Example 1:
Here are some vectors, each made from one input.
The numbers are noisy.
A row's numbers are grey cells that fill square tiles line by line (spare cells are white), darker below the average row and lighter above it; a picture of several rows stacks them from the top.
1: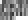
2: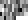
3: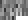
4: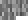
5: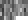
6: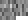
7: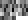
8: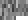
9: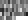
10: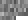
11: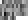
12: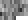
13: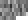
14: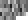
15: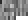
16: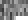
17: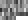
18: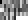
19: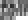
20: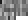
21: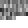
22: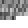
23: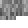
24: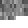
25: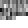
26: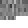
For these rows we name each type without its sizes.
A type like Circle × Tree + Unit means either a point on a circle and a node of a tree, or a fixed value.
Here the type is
Bool × Bool × Bool.
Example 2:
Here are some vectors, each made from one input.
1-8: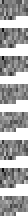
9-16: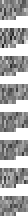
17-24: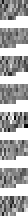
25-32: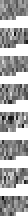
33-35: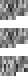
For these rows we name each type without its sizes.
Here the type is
Line.
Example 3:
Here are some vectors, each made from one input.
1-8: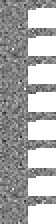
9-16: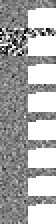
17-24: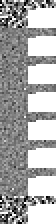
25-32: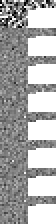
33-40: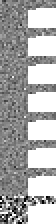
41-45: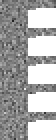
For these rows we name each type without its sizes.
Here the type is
Bool × Bool × Bool + Unit.
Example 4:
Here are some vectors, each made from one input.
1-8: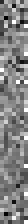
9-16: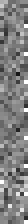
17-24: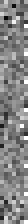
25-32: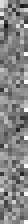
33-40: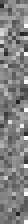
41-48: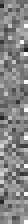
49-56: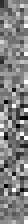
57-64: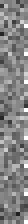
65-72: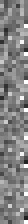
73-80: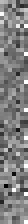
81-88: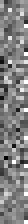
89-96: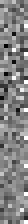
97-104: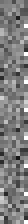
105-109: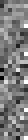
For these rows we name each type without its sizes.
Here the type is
Circle + Unit.
